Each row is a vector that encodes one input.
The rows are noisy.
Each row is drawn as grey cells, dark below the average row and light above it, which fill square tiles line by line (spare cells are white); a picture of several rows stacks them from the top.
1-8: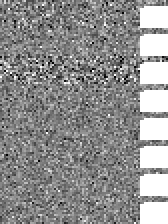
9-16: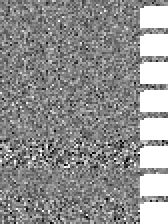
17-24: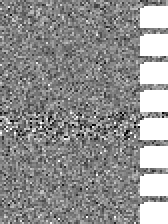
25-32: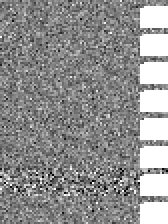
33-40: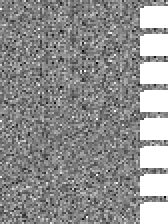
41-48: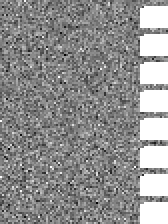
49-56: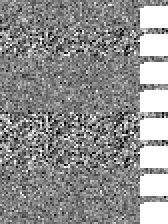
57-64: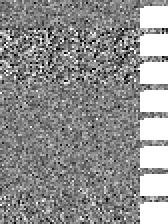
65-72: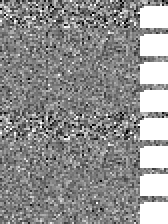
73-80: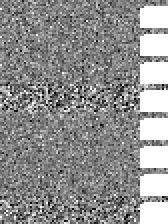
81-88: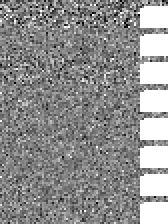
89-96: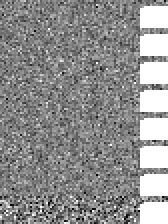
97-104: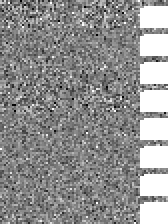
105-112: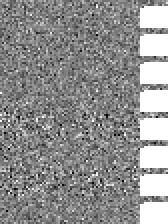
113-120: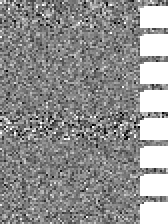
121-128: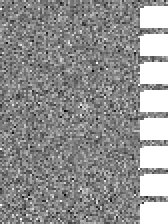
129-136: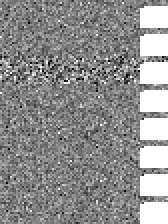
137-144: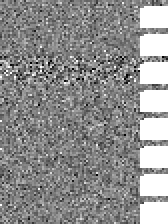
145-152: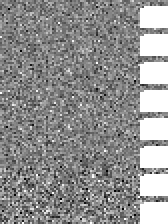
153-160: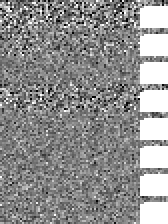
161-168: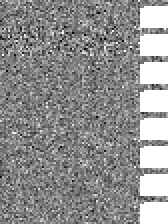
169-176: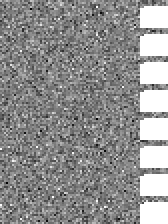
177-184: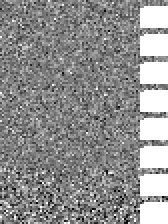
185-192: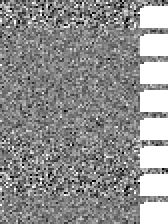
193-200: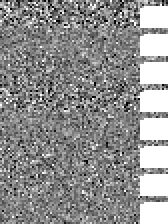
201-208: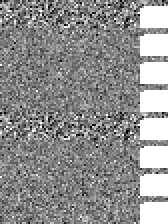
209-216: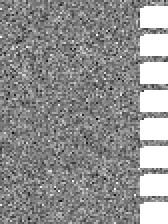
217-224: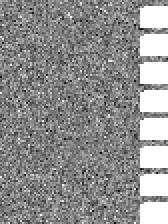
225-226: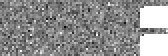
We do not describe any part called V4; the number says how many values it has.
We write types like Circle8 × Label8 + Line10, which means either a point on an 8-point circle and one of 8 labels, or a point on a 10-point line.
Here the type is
Bool × ((Circle9 + V4) × Label8 + Unit) × Line5.
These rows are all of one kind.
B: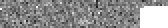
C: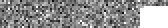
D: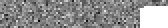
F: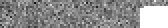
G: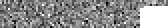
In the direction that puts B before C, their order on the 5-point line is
D, G, F, B, C.
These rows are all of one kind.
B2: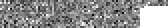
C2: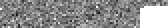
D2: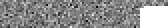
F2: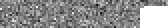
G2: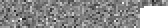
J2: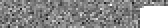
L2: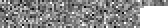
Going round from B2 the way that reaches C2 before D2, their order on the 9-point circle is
B2, F2, L2, J2, C2, G2, D2.
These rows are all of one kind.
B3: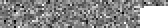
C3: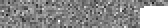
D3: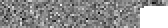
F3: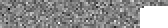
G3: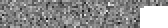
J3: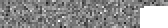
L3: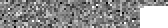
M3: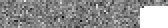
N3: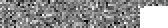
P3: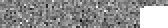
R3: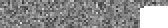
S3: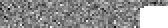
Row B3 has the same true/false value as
L3 and N3.
